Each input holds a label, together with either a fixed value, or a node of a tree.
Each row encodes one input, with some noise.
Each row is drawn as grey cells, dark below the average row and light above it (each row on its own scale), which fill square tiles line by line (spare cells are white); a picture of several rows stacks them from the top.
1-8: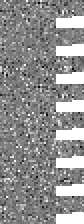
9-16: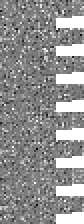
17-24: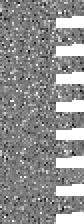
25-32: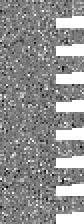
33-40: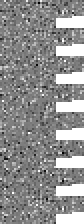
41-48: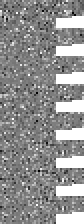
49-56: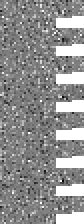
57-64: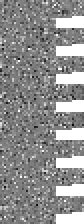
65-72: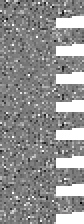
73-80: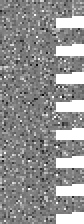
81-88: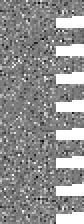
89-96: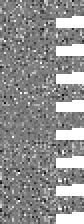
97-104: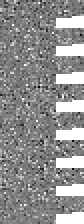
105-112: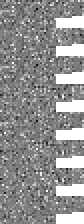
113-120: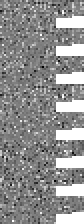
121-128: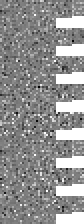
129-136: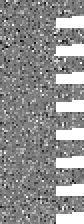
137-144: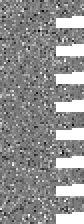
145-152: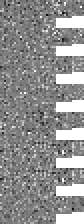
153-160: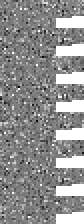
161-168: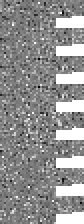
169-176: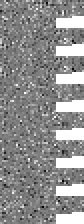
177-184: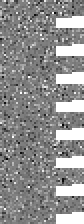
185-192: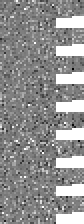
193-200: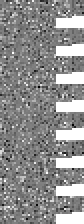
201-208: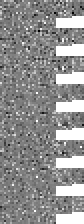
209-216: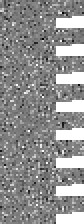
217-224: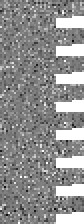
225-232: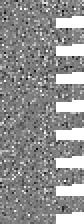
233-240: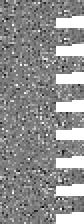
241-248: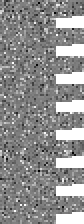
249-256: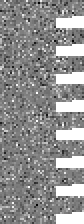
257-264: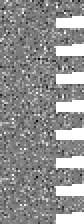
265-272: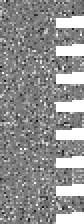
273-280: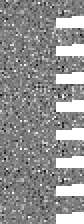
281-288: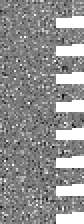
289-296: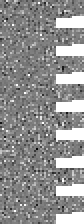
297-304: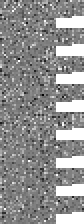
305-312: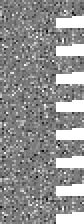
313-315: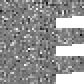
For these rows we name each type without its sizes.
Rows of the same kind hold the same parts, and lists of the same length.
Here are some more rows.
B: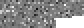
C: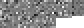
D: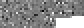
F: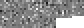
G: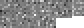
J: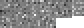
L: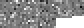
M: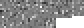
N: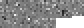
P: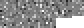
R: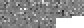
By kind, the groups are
B, C, D, L, N, R
F, G, J, M, P

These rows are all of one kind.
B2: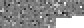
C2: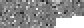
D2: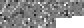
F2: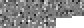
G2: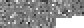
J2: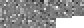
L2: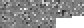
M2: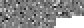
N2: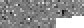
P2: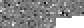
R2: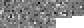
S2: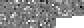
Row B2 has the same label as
M2 and P2.
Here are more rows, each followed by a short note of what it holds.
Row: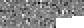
a label
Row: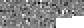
a label
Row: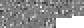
a label
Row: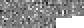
a label
